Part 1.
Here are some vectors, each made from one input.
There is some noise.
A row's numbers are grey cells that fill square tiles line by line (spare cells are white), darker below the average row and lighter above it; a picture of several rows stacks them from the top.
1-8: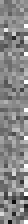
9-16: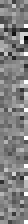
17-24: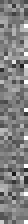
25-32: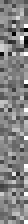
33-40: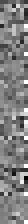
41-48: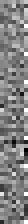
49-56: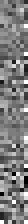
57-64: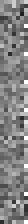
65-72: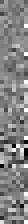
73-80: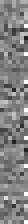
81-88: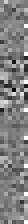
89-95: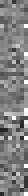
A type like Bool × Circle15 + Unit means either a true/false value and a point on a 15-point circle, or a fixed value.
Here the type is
Tree11.
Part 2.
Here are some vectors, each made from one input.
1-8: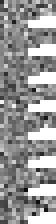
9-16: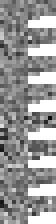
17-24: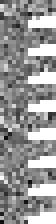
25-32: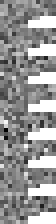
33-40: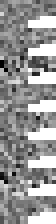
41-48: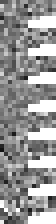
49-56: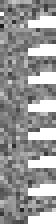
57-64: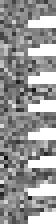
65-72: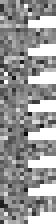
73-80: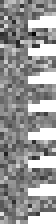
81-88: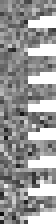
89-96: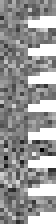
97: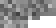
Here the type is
Circle11.
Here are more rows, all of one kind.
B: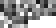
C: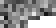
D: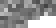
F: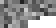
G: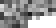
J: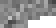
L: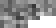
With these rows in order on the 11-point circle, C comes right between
F and J.
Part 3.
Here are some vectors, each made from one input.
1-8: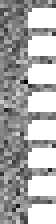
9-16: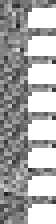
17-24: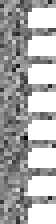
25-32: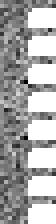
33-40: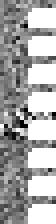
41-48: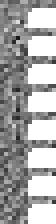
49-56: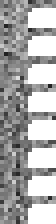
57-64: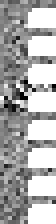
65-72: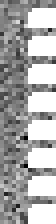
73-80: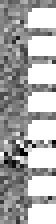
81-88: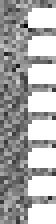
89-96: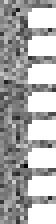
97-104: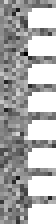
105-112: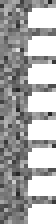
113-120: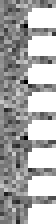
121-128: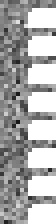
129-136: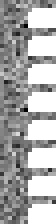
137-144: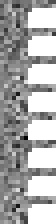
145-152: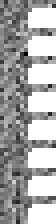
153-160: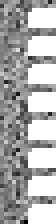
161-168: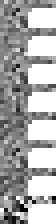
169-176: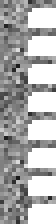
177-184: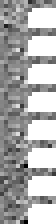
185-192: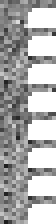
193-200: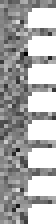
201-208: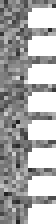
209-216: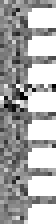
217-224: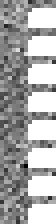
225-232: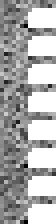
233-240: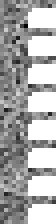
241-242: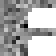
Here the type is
Tree8 + Unit.
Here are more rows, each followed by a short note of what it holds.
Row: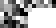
a fixed value
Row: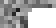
a node of an 8-node tree
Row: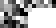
a fixed value
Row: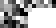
a fixed value
